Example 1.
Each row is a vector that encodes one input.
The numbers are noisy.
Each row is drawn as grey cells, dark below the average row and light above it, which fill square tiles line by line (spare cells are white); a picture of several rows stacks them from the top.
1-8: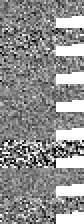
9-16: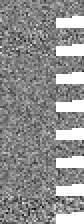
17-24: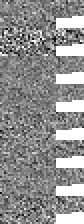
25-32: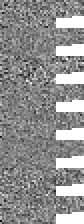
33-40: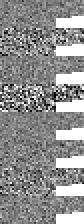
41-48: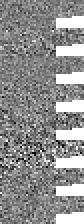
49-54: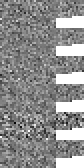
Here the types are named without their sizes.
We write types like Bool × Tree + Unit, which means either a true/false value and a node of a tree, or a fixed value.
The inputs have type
Tree.
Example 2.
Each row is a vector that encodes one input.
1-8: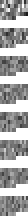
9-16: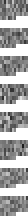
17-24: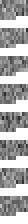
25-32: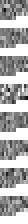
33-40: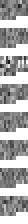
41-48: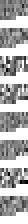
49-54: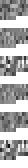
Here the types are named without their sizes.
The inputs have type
Bool × Bool × Bool + Unit.
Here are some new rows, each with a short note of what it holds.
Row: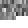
three true/false values
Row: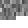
three true/false values
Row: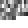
a fixed value
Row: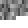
three true/false values
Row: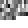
a fixed value
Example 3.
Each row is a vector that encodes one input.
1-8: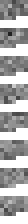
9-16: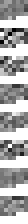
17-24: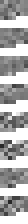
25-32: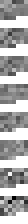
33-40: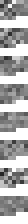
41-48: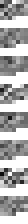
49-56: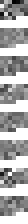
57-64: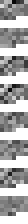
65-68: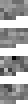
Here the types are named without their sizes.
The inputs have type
Label.
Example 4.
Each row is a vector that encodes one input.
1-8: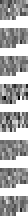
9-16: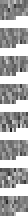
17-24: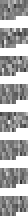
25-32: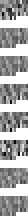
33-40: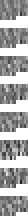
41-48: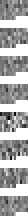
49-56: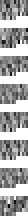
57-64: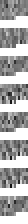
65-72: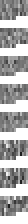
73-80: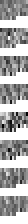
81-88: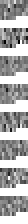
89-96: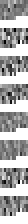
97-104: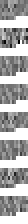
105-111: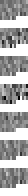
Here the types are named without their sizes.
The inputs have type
Line.
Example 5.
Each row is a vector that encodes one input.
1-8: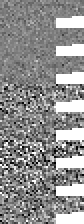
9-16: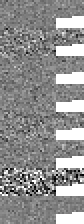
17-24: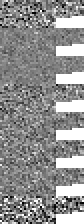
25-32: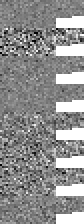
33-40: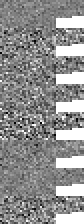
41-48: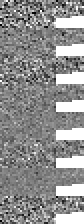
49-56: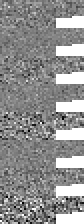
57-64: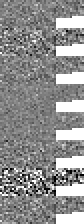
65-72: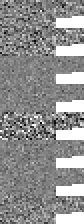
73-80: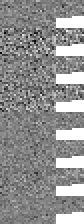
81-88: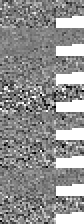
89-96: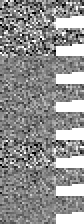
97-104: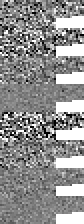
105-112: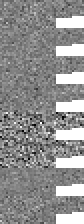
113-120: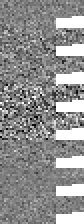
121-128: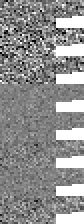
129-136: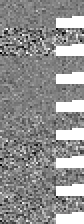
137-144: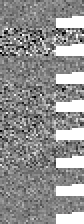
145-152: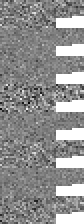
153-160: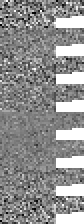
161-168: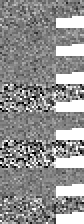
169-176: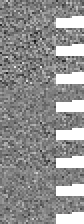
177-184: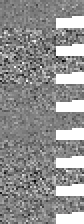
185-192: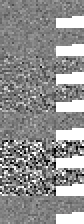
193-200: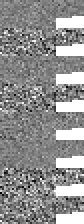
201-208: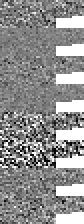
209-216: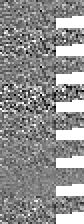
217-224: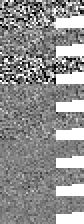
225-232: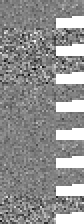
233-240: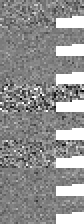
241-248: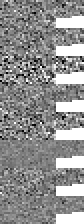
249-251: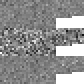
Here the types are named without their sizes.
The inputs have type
Circle.
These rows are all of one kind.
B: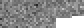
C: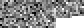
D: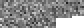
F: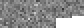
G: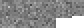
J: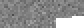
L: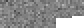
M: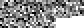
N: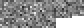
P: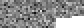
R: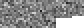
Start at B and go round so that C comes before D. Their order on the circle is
B, C, L, P, D, F, N, J, M, G, R.
